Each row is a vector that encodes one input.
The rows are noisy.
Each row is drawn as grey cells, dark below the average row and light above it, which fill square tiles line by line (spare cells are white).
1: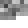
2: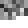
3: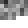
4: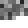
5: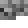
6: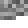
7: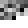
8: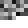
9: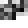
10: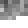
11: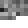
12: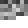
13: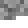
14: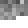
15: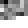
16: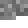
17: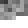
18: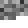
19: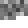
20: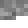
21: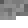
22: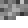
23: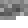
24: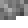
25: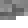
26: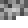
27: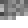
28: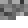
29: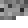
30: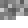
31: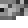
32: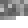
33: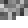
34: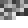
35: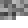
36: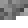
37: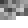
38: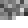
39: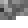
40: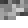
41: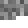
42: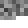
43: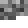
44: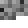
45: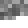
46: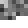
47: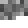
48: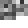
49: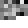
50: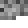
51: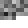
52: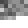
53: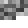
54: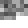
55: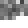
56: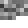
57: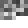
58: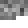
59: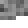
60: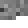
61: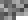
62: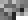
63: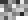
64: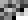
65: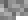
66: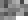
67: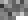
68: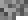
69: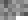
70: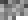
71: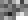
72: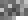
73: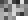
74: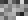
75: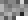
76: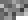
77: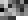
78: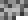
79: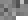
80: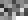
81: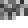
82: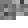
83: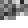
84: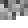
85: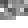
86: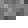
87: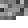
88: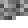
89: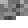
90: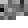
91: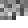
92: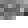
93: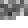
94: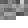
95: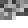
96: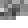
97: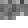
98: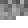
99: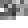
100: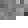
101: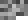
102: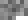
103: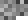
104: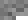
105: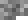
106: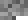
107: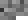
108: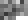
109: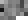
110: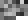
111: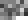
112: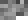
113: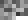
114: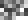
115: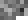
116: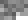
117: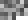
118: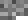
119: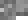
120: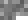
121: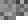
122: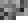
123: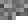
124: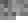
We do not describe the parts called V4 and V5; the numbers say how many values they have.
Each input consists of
a value of V5, together with either one of 6 labels, or a true/false value and a value of V4.
